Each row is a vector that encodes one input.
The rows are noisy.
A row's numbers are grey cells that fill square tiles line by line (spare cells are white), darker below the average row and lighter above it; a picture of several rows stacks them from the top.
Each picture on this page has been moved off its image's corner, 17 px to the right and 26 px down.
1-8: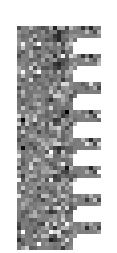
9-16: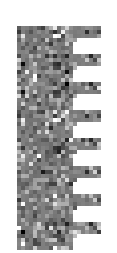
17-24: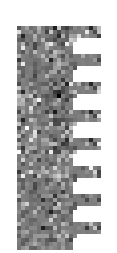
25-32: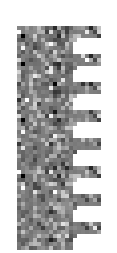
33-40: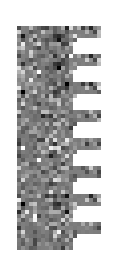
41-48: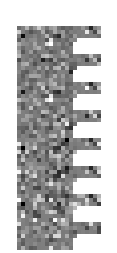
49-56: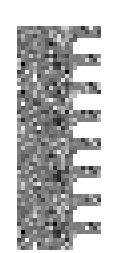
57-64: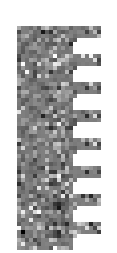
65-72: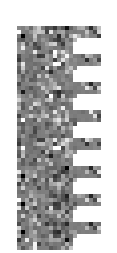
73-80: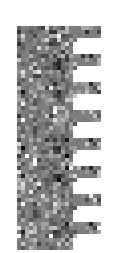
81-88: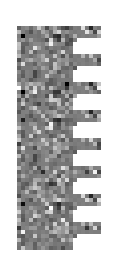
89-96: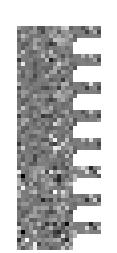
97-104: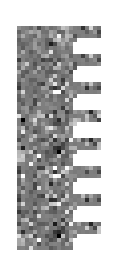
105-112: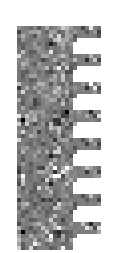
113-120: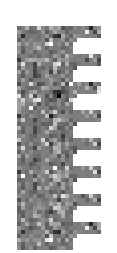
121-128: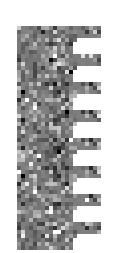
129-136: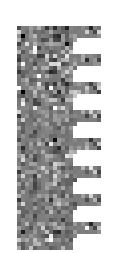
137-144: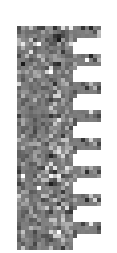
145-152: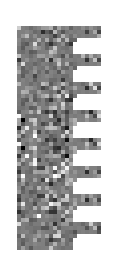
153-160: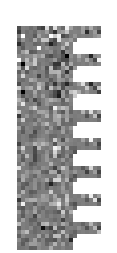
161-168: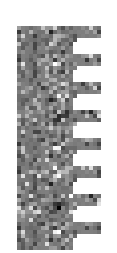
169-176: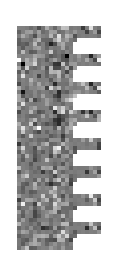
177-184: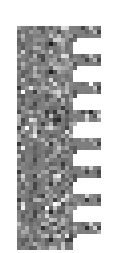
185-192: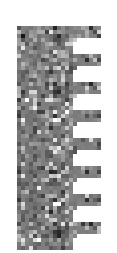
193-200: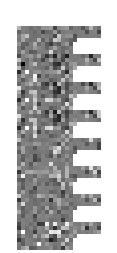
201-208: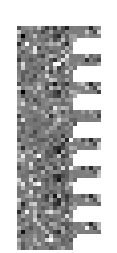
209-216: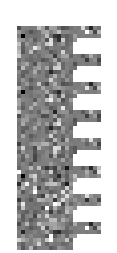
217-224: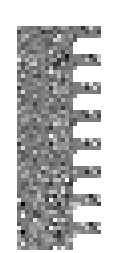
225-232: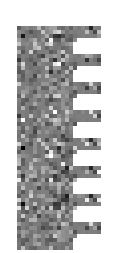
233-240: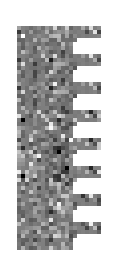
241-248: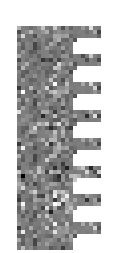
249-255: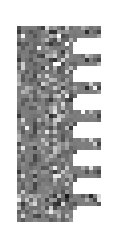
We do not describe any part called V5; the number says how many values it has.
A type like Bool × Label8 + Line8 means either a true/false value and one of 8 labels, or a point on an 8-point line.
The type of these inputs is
Bool × Circle8 × V5 + Line9 × Tree10.
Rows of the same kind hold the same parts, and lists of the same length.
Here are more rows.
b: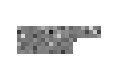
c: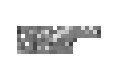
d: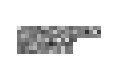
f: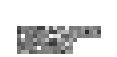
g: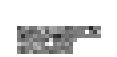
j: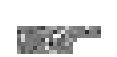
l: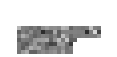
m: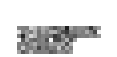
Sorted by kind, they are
b, c, d, f, j, l
g, m

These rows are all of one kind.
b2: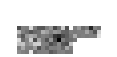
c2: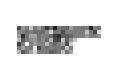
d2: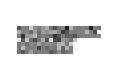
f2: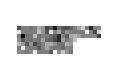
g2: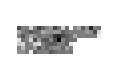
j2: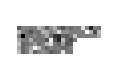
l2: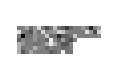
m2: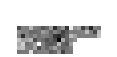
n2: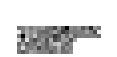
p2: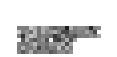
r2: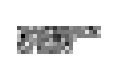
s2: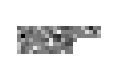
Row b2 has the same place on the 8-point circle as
c2, d2, g2 and p2.
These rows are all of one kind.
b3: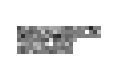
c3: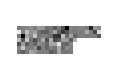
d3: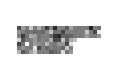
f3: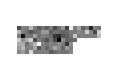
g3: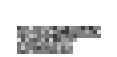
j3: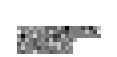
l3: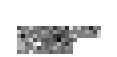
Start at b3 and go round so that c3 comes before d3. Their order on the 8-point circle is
b3, j3, c3, l3, f3, d3, g3.
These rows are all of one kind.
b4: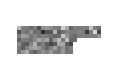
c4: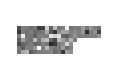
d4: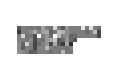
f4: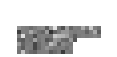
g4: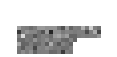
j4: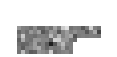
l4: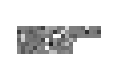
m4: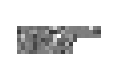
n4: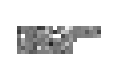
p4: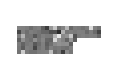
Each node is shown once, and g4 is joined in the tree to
f4.
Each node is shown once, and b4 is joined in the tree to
j4.
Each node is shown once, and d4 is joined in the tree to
m4.
